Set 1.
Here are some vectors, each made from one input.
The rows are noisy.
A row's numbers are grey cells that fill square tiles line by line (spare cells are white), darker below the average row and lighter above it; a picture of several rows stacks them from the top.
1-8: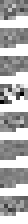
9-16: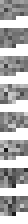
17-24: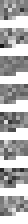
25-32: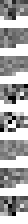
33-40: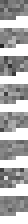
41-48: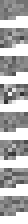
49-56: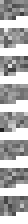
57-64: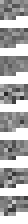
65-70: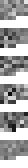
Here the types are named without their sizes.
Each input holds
a true/false value, together with either a fixed value, or a point on each of two lines.
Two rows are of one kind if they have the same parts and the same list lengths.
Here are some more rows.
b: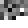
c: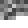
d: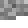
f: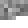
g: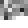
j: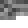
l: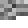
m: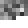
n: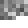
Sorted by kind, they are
b, c, f, j, m
d, g, l, n

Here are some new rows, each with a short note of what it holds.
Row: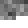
a point on each of two lines and a true/false value
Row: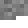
a point on each of two lines and a true/false value
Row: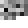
a point on each of two lines and a true/false value
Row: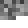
a true/false value
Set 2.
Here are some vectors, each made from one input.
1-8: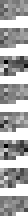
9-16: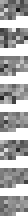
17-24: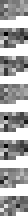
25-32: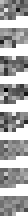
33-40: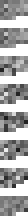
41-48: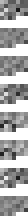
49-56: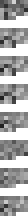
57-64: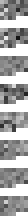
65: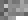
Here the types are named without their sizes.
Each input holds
a point on a line and a true/false value.
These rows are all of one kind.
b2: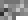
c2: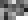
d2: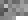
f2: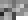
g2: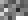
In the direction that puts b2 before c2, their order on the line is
f2, b2, d2, c2, g2.
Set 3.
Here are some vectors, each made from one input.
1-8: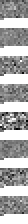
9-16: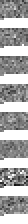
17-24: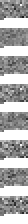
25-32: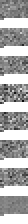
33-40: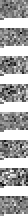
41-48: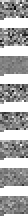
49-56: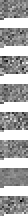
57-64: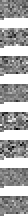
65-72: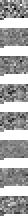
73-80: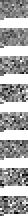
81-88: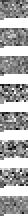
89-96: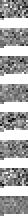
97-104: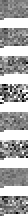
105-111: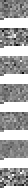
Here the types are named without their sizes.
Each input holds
a point on a line and a true/false value.
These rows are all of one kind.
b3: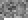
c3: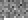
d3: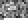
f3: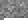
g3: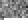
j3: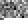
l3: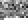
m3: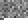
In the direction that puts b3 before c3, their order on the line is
m3, b3, j3, f3, d3, g3, c3, l3.
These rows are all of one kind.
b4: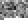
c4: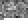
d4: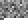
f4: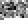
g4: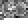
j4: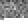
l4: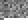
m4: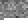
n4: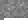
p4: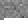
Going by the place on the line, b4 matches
c4, d4, j4 and l4.
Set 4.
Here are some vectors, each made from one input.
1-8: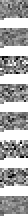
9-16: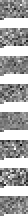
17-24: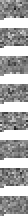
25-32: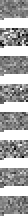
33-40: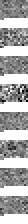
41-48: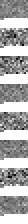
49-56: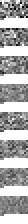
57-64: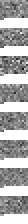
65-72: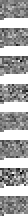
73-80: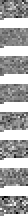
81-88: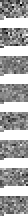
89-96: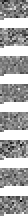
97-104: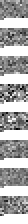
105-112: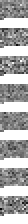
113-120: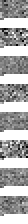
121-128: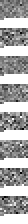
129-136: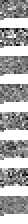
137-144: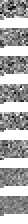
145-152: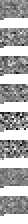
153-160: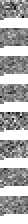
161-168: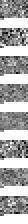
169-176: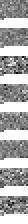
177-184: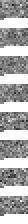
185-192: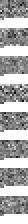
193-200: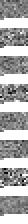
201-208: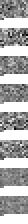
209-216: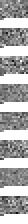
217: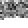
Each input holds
either a point on a 13-point line, or a point on a 14-point line.
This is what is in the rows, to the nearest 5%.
About 45% of them hold a point on a 13-point line. The rest hold a point on a 14-point line.
